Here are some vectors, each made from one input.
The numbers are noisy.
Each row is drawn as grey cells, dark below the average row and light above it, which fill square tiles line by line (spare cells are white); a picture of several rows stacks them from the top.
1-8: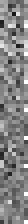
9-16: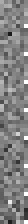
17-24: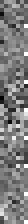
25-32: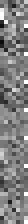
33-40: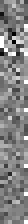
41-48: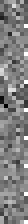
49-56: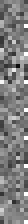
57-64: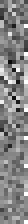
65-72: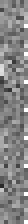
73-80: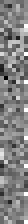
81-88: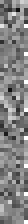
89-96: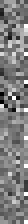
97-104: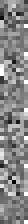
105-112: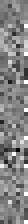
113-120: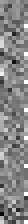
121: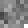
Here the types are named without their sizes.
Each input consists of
a list of points on a line.
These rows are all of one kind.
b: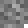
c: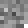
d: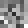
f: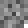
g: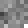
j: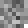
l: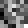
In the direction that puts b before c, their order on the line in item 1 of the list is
f, b, d, c, g, j, l.
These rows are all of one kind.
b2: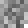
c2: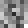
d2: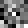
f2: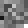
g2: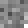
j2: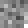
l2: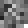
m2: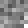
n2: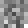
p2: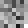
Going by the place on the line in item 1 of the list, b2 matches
g2 and m2.
